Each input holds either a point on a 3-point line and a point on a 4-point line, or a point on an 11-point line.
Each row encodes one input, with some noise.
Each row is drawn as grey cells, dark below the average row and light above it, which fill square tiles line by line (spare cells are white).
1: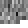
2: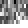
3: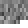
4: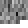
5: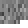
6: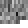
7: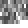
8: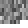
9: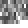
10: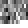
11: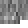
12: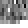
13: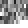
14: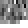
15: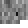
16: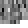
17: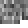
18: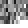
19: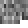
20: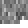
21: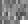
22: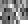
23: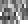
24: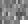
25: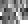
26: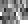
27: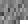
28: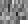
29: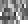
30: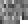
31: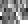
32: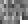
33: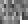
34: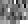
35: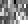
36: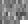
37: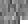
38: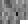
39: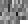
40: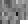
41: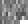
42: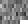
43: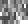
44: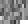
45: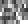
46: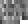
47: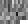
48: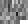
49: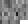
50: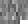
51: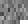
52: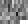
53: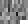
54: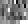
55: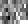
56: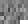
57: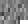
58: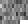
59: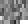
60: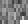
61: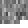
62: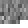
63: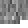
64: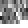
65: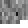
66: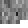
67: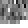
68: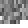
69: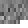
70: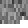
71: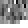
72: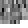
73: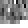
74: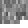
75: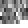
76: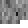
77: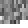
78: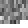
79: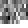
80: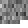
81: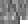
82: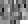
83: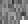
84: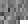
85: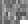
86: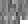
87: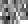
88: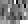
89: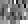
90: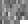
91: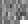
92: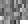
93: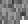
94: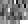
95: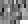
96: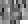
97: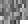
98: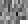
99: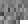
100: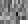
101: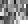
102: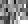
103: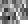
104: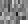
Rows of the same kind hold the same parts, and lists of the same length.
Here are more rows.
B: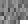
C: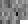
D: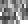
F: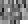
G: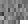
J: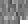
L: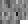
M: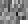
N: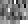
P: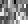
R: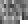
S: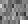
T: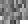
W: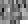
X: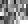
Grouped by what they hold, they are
B, C, F, G, J, L, M, N, R, S, T, W
D, P, X

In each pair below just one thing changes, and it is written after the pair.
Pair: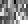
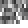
the place on the 4-point line
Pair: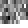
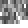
the place on the 3-point line
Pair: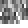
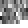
the place on the 4-point line
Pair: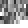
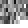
the place on the 3-point line
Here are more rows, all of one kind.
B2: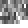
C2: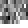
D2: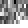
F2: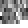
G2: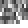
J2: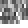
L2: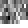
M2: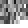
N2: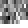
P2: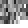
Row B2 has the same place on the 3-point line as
F2 and J2.
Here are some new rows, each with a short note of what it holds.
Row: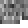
a point on an 11-point line
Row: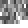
a point on a 3-point line and a point on a 4-point line
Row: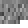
a point on an 11-point line
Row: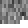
a point on an 11-point line
